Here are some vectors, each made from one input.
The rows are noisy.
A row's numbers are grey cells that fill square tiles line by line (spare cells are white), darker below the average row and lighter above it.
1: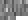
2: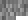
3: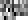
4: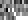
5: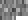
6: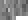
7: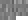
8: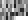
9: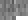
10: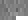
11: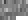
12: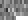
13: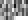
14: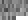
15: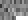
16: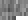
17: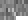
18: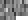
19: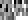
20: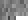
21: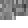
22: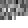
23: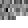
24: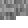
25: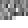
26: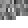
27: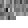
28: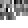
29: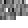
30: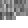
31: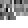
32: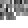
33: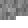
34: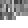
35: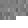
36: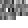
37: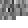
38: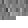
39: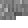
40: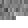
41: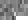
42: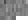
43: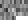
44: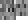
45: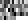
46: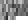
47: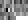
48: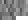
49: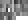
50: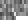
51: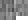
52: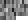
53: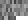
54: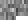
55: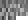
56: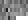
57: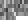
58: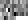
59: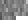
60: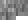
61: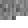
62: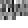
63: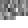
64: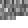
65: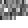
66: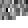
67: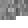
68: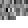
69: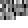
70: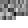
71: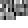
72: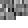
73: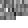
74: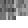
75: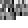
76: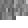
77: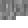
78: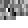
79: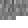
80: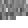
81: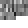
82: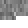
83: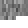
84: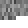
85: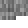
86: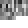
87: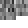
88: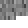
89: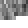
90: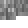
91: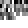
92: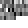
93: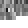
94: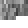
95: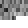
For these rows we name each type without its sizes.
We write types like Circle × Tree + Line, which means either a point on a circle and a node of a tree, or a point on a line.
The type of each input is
Bool × Line.
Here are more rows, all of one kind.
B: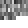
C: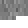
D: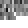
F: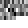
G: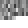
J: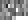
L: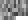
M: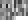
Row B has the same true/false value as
C and D.
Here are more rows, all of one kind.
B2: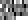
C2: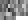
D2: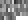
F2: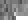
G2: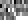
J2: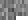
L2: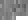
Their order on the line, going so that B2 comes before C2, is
B2, L2, F2, C2, G2, D2, J2.
